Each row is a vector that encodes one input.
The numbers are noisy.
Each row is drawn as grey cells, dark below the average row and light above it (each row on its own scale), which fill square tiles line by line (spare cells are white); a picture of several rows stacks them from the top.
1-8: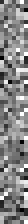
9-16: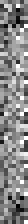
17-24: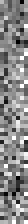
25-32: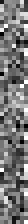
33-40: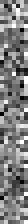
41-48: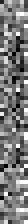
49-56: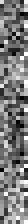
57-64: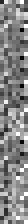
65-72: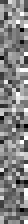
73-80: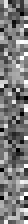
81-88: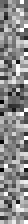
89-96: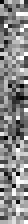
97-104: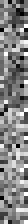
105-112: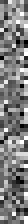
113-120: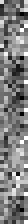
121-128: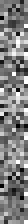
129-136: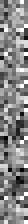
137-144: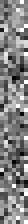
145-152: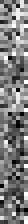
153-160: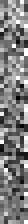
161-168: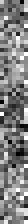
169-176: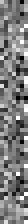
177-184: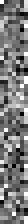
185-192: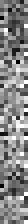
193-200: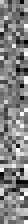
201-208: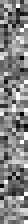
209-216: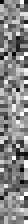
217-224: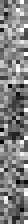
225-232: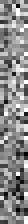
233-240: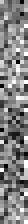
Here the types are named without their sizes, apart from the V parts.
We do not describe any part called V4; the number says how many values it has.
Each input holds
a true/false value, together with either a point on a line, or a value of V4.
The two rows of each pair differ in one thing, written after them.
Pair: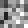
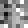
the place on the line
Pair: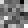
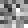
the true/false value
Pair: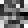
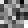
the place on the line
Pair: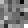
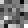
the place on the line
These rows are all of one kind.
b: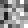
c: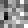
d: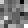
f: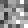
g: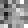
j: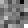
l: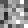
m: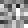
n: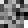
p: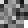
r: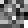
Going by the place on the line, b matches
c, f, l and r.
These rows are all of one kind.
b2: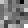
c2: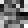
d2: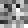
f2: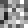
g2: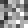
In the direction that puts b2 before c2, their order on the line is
b2, d2, c2, f2, g2.
